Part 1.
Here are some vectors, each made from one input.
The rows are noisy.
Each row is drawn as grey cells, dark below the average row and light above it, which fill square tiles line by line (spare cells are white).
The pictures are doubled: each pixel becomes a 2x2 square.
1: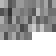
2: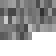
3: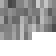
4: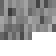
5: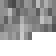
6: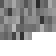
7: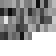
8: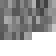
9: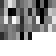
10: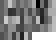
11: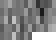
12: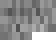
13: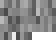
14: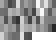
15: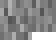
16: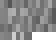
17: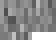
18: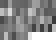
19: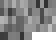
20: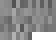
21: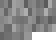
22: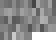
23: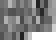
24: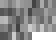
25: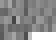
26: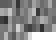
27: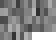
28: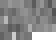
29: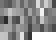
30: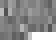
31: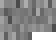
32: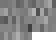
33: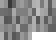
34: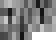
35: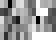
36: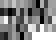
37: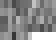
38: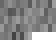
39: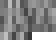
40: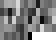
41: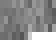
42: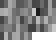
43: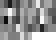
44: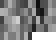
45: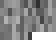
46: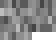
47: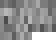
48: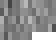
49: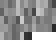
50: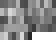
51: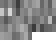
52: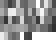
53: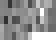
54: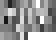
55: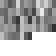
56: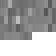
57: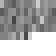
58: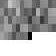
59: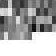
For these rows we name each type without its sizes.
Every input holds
a label, together with either a fixed value, or four true/false values.
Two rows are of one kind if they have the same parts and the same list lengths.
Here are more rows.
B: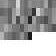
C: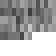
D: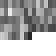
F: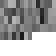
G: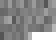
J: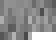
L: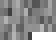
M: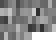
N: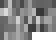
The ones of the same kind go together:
B, D
C, F, G, J, L, M, N

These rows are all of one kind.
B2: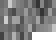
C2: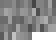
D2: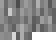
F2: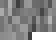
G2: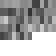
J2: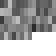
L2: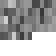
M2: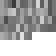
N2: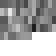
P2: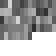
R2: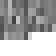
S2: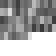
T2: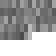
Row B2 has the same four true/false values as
C2, G2 and L2.
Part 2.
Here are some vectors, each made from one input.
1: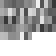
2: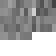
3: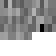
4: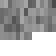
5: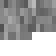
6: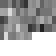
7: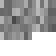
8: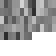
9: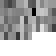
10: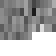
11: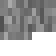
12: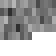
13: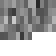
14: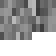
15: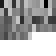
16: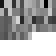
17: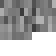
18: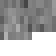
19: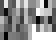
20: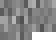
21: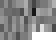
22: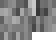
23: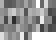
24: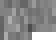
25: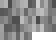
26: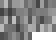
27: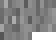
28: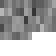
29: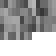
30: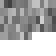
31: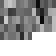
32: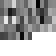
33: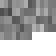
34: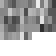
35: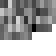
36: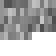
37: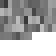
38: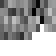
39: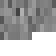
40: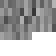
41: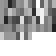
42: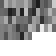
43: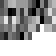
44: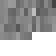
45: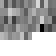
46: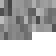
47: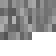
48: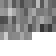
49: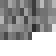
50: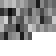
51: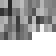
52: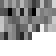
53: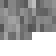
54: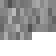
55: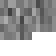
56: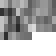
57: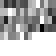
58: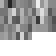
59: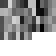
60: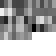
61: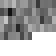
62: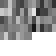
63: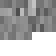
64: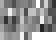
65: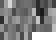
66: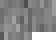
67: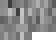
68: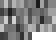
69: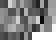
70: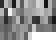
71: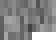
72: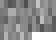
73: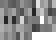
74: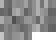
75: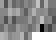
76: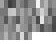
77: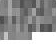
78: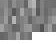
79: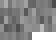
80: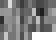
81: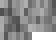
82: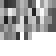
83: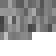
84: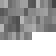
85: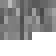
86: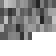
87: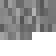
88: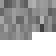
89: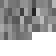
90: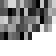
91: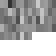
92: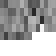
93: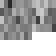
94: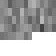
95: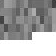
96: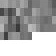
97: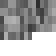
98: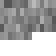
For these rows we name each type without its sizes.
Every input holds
either a point on a circle, or a fixed value, or four true/false values.
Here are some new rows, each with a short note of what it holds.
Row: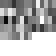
a point on a circle
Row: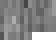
four true/false values
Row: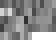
a point on a circle
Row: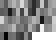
a point on a circle
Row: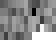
a point on a circle
